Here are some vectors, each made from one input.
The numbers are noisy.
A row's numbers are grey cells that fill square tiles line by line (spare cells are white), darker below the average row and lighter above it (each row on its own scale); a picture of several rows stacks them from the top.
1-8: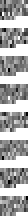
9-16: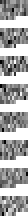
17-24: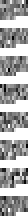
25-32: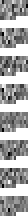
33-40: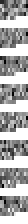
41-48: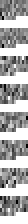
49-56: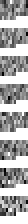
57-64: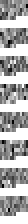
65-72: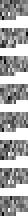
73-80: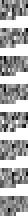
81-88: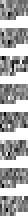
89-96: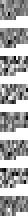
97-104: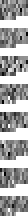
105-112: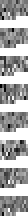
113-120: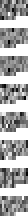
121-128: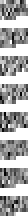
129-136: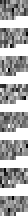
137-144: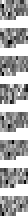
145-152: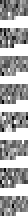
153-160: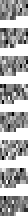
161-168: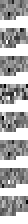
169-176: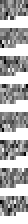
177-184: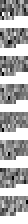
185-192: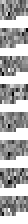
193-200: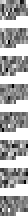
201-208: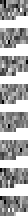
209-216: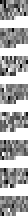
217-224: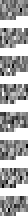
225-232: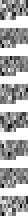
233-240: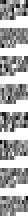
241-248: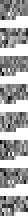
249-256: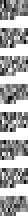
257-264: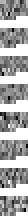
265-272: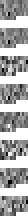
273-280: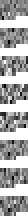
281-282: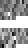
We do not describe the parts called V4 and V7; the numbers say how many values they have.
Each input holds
either a point on a 6-point circle and three true/false values, or a value of V4 and a value of V7.
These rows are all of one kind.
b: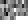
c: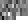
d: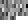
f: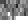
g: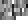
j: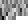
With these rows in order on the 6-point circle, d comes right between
c and f.
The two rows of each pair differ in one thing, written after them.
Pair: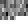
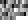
the place on the 6-point circle
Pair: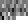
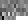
one of the three true/false values
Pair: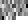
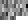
the place on the 6-point circle
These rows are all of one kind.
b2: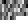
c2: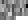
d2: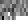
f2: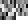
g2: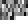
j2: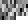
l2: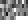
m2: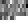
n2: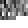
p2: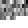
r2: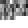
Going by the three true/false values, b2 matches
g2, m2, p2 and r2.
